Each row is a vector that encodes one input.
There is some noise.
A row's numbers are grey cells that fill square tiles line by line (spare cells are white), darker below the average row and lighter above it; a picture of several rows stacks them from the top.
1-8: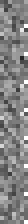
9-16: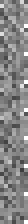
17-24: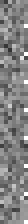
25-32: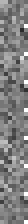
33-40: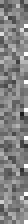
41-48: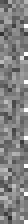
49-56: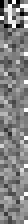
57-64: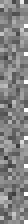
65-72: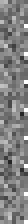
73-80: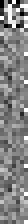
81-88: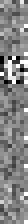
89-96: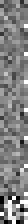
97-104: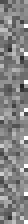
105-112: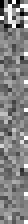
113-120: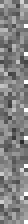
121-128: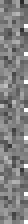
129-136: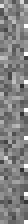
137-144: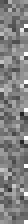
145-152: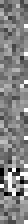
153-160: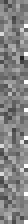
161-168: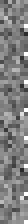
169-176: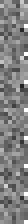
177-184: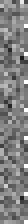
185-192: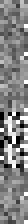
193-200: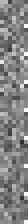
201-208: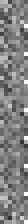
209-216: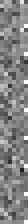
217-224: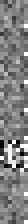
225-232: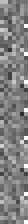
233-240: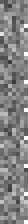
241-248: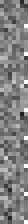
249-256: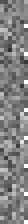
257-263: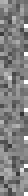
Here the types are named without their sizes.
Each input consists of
a list of items, each a point on a line and a true/false value.
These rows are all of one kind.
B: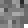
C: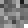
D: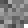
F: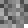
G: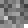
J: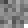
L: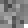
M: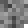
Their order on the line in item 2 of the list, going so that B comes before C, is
F, D, L, J, B, M, G, C.
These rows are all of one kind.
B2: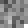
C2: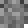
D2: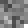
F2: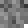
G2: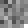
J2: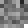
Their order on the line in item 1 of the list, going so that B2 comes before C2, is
G2, J2, B2, D2, C2, F2.
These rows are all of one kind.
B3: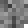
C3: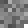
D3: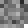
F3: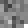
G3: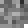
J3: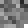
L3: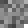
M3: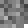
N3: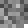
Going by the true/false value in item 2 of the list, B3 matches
F3 and J3.
